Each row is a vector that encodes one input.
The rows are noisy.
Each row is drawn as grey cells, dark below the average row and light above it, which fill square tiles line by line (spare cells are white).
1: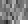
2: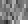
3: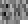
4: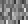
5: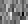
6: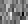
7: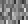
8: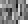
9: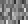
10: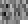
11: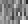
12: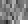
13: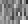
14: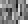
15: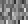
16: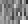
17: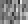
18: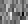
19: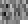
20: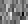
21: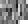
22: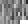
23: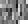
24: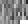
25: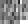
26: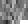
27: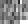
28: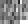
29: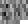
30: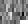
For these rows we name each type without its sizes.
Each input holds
a label.
